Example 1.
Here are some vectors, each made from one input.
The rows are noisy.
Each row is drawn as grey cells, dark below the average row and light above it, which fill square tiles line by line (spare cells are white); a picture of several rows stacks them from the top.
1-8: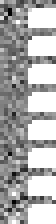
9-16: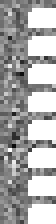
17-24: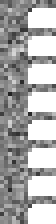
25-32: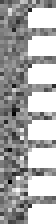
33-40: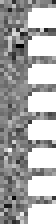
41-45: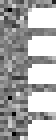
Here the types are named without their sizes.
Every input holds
either a fixed value, or three true/false values.
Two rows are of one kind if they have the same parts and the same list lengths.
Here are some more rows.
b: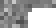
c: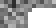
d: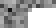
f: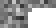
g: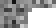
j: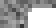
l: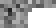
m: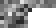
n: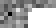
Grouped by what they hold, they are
b, c, d, g, j, l, m
f, n

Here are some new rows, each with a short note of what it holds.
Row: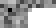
three true/false values
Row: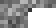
three true/false values
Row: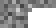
a fixed value
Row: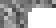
three true/false values
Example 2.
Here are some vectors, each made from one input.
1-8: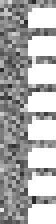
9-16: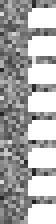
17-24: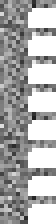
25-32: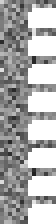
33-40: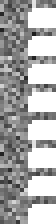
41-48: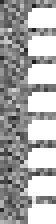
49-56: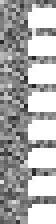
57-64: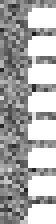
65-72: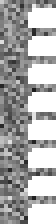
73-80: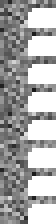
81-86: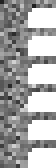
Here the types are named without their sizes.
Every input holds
three true/false values.
